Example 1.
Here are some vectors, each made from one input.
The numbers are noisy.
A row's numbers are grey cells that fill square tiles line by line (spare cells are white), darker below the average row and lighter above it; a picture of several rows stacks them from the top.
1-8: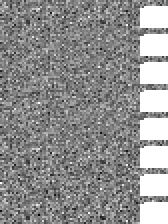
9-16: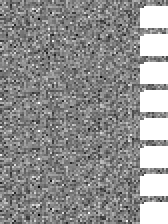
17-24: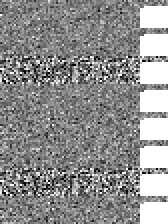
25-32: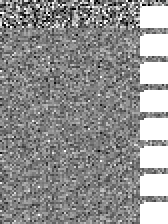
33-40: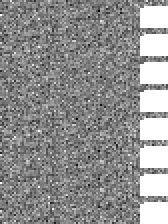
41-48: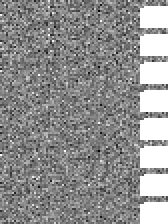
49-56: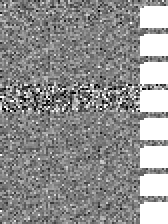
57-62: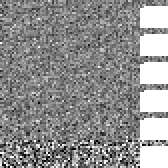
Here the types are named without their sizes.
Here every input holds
a list of points on a line.
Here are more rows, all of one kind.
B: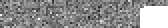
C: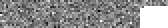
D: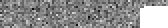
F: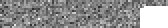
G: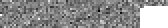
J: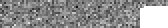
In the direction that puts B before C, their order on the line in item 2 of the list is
J, F, G, B, C, D.
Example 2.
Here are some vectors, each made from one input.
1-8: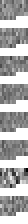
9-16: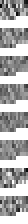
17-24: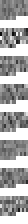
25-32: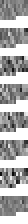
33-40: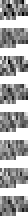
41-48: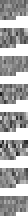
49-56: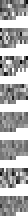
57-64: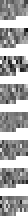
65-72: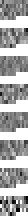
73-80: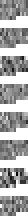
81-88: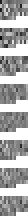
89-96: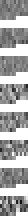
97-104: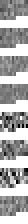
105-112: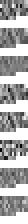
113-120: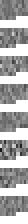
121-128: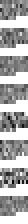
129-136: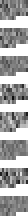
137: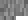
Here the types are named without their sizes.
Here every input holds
a list of points on a circle.
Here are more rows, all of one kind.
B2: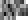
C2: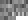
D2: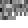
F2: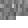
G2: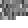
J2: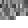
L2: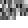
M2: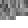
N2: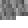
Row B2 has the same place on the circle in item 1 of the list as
D2, J2 and L2.
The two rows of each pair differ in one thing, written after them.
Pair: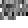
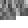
the place on the circle in item 2 of the list
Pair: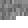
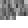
the place on the circle in item 1 of the list
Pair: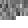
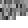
the place on the circle in item 2 of the list
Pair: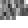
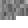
the place on the circle in item 2 of the list
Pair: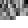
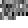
the place on the circle in item 1 of the list
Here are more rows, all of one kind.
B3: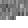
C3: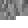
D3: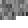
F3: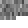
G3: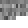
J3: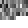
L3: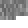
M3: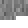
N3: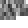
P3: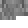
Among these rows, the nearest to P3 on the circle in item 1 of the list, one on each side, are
L3 and M3.
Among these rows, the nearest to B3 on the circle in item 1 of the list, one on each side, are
C3 and J3.
